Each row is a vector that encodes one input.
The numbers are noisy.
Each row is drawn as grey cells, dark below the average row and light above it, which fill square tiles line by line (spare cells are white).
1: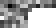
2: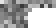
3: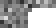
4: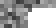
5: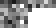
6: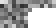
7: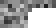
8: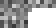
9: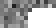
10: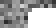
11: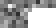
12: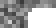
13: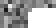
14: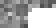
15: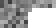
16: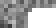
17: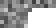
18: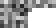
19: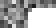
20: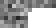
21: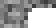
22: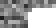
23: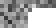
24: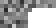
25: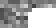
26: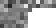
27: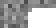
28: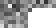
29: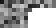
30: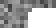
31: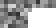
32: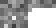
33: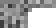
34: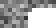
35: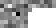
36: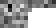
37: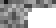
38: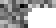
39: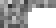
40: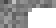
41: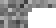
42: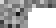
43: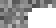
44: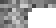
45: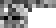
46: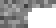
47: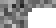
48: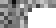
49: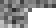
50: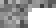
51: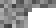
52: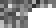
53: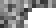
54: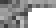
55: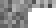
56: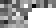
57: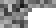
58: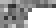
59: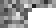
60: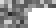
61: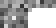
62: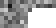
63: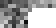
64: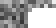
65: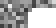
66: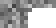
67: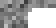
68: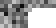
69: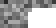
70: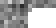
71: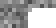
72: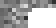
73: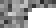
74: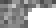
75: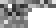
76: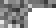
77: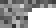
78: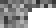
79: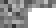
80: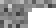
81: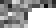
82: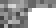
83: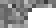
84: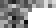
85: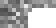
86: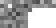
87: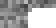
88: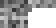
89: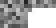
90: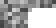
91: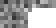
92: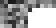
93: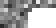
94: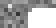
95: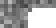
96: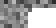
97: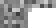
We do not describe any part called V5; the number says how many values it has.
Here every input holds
a point on a 6-point line, together with either a point on a 7-point line, or a value of V5.
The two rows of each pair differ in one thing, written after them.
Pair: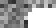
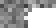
the place on the 6-point line
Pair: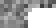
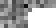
the place on the 6-point line
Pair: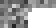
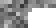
the place on the 6-point line
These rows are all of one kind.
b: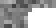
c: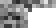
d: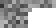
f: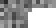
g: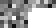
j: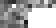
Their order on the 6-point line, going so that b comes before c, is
f, b, c, d, g, j.
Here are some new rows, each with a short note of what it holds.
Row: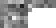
a point on a 6-point line and a value of V5
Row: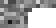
a point on a 6-point line and a point on a 7-point line
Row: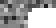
a point on a 6-point line and a point on a 7-point line
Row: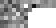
a point on a 6-point line and a point on a 7-point line
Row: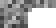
a point on a 6-point line and a value of V5
